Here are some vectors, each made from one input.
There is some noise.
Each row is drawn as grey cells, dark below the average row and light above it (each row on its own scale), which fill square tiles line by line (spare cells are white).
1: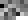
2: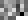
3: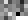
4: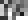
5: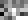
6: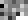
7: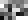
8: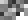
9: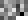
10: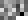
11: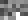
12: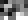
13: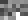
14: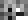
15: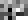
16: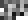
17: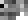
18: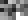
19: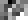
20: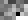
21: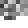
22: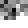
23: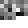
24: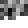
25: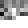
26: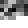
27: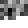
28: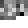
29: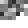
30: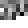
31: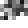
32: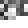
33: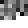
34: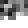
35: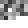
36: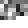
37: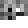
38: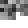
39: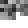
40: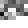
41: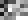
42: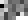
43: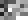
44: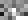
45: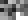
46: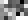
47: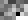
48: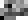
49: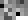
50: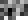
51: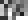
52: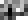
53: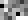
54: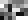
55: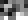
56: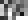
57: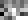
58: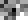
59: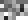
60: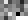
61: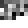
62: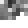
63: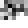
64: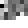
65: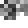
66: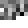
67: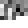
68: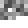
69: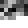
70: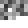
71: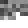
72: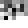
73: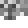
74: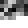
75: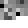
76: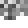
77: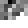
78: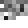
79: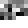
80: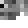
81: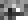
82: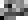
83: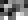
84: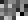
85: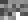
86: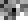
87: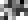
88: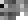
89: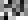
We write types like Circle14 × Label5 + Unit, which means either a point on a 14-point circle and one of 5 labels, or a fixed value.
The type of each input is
(Bool × Bool × Bool + Unit) × Label6.
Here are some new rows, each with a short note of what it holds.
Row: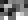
one of 6 labels
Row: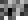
one of 6 labels
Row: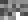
one of 6 labels
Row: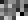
one of 6 labels
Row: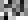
one of 6 labels and three true/false values
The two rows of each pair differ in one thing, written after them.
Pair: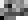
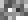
the label
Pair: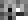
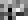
one of the three true/false values
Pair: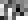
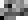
the label
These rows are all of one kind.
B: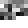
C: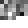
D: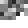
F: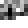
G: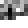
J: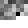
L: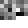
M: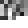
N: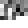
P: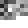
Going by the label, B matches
F, G and L.
